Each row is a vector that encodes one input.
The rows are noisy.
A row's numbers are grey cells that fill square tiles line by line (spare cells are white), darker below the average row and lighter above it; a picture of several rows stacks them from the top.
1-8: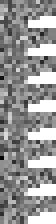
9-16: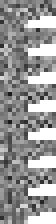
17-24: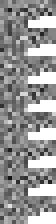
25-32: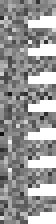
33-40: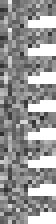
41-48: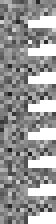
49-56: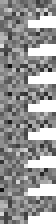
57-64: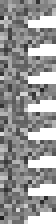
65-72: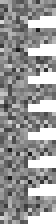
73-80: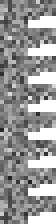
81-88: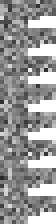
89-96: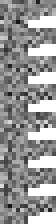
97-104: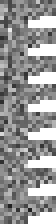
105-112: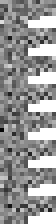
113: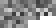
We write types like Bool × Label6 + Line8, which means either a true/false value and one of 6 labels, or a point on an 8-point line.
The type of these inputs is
Bool × (Line7 + Line8).
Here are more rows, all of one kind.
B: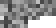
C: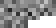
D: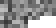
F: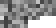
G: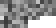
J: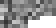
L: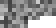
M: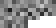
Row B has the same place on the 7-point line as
F and G.
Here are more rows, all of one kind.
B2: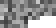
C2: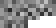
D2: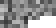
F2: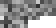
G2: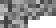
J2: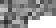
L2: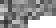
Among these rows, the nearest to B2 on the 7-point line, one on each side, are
C2 and D2.
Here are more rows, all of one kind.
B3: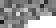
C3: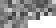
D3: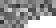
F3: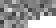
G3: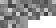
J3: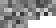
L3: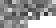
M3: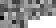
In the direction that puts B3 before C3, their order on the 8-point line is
M3, B3, D3, F3, L3, C3, J3, G3.
